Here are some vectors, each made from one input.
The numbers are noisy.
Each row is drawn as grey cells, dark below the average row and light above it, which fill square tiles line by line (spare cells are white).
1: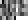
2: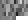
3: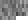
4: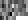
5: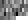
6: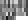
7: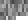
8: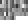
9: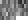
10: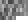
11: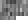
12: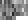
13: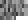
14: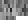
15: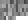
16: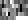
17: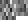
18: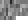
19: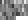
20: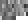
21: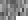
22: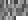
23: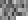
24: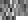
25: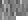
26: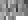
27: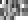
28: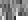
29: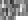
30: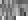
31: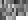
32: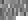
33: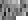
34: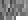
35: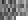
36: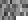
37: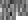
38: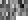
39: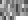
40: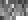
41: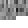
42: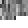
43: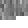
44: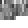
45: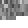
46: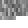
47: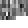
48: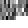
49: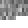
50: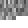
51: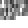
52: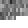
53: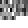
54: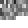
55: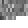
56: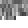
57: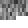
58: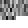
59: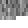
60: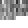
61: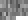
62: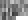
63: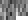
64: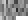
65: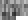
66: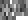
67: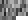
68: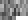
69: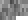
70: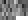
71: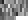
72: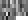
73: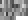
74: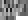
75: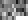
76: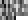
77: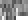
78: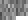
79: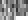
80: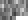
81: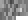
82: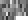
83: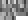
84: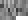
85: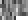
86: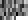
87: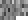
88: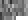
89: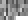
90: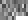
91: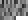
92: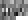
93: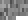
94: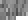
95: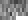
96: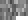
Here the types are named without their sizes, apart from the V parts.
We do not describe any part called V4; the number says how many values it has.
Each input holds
a true/false value, together with either a node of a tree, or a value of V4.
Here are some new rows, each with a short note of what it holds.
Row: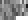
a node of a tree and a true/false value
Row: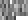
a true/false value and a value of V4
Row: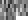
a true/false value and a value of V4
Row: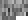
a node of a tree and a true/false value
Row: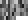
a true/false value and a value of V4
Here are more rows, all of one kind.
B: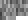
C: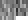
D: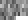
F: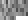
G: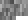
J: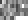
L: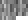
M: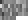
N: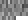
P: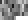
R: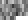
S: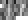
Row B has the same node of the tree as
D, G, J and S.
